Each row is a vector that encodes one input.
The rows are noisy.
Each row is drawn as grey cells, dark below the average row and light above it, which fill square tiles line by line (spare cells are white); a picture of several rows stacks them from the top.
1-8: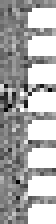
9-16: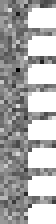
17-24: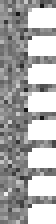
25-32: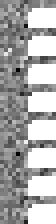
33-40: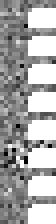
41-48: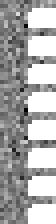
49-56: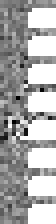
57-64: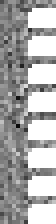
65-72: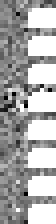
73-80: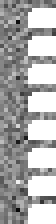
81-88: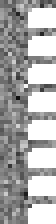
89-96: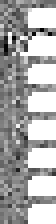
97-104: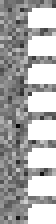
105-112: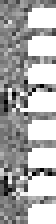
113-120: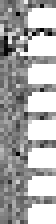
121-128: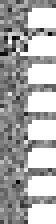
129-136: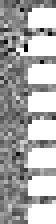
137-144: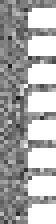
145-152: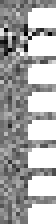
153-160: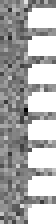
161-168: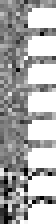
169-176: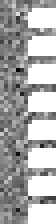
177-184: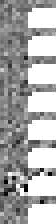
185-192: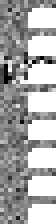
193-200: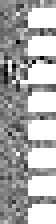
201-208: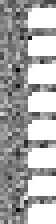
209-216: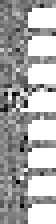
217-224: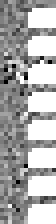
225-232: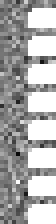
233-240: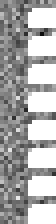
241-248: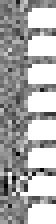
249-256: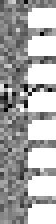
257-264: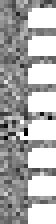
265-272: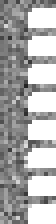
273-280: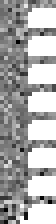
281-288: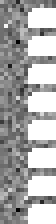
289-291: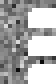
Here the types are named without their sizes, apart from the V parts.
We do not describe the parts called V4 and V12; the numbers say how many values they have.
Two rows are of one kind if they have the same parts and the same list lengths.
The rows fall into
5 kinds.
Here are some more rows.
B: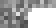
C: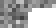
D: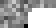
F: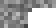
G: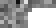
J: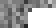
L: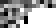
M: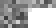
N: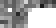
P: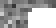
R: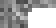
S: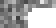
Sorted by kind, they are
B, D, F, J, R, S
C, M
G, P
L
N

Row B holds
a point on a line and four true/false values.
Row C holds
a point on a line and a value of V12.
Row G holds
four true/false values and a value of V4.
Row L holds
a point on a circle.
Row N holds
a value of V4 and a value of V12.
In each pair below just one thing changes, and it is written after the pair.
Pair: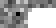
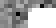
the value of V4
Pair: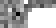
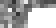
the value of V4
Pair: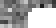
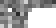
the value of V12
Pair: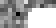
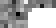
the value of V12
